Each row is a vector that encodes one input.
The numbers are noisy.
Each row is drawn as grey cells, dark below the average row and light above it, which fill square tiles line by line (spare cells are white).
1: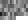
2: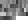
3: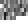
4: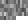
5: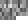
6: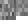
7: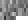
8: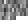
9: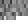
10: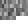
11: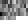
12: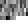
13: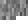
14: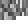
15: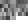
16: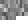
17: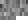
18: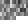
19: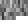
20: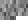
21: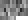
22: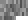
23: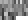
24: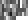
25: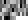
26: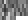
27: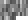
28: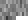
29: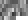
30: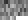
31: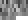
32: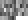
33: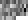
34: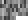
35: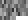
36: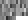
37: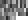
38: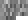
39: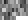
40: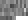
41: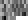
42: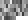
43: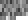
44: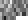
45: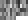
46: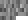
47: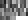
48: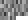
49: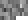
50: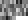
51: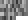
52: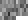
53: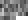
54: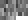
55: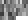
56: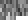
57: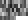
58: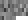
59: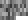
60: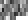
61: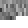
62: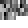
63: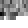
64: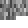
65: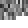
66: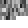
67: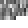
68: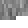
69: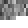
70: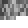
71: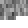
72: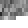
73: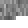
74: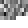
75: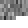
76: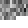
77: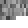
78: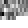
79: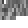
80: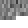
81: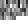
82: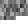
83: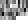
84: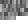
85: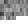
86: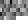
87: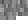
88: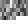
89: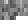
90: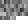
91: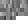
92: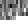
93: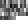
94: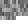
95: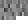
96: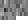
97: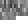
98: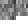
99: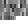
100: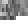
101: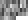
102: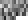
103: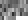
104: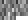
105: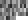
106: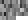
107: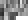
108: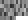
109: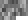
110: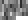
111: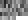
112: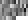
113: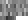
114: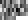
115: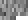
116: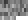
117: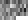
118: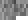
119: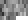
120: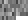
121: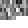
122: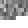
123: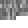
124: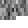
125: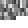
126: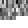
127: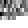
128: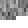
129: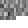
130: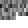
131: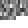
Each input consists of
a list of up to three points on a 7-point line.
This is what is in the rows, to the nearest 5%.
All of them are lists of up to three points on a 7-point line: about 5% are empty, 20% hold one, 35% two and 40% three.
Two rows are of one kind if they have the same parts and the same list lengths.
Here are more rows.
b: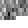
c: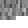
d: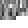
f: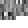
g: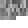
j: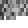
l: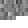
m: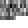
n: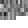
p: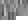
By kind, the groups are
b, l, m, p
c, g
d, j, n
f

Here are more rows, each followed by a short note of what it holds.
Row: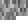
a list of one item
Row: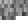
the empty list
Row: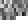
the empty list
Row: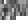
a list of three items
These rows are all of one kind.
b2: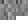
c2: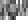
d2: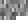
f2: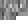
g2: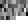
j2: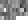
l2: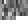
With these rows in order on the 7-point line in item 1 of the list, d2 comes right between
b2 and l2.
